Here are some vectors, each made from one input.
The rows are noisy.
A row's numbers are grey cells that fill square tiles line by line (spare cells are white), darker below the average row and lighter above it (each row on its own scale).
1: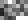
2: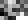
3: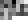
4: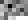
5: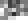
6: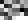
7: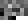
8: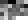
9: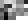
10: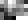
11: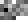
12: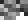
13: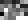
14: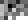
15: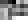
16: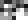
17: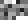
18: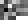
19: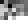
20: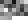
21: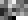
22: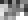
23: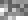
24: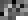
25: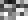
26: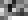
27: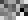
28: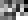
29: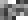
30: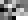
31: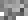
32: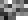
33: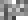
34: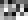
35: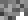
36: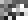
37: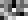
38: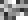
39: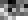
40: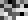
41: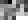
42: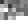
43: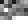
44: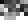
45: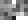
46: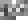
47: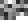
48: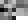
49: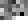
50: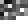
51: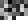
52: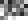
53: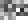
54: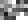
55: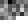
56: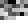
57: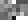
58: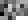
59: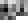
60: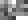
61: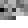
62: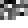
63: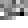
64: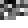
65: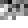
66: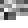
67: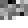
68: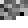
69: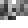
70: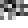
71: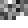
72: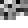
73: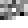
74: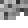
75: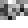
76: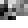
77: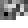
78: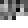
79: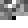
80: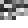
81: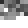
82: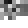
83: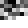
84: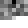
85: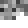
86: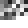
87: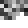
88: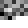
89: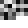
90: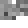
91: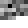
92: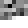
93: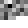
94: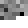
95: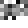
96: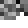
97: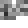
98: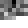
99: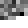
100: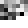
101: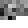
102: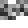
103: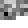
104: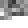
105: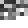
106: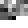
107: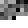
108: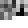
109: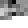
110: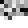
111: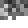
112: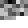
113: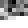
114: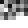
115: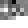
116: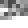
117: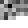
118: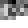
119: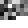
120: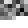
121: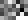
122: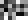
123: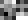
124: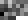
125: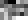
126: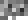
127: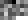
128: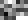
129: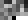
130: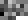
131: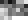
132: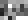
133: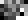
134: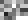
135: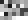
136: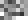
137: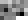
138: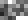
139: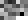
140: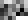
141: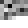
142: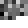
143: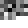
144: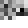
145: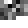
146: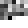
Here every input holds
either a fixed value, or one of 10 labels and a true/false value.
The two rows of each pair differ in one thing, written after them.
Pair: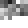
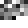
the true/false value
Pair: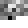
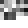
the true/false value
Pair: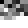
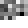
the label
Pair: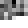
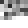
the true/false value
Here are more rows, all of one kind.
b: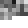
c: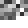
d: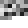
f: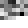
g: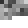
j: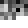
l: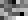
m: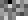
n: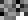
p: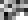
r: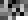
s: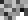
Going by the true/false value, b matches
g, m, n and s.
